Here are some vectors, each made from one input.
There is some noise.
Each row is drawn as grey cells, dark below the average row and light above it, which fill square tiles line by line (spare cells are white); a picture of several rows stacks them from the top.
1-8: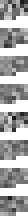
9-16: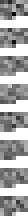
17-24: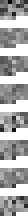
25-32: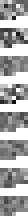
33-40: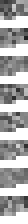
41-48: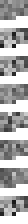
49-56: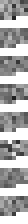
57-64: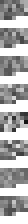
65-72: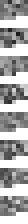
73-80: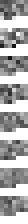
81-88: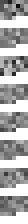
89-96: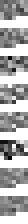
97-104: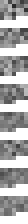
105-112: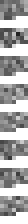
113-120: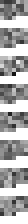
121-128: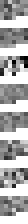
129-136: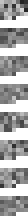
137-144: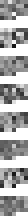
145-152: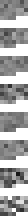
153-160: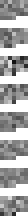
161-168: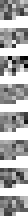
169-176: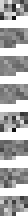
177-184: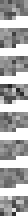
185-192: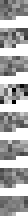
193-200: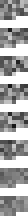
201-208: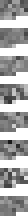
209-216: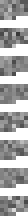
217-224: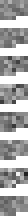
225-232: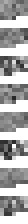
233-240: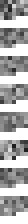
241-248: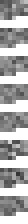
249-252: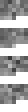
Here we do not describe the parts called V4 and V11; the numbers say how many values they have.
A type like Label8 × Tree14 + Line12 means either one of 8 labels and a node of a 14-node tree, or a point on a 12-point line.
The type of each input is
Circle9 × (Circle9 + V4) + Label5 × V11.
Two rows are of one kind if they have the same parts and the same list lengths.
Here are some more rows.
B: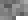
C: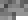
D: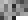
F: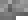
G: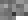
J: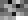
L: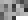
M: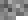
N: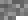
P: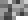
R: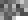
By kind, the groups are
B, C, L, M, N
D, F, G, P
J, R

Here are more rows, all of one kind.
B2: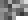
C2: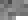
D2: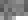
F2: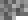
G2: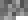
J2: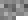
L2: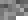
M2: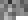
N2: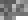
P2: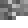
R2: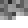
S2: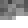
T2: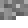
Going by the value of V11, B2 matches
C2, M2 and T2.
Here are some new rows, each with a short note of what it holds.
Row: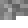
a point on each of two 9-point circles
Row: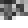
one of 5 labels and a value of V11
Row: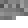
a point on each of two 9-point circles
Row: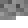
a point on each of two 9-point circles
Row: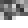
a point on each of two 9-point circles
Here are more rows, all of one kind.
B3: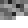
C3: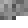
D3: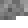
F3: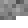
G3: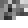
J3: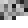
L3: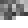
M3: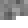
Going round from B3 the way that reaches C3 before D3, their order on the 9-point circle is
B3, F3, M3, J3, C3, L3, G3, D3.
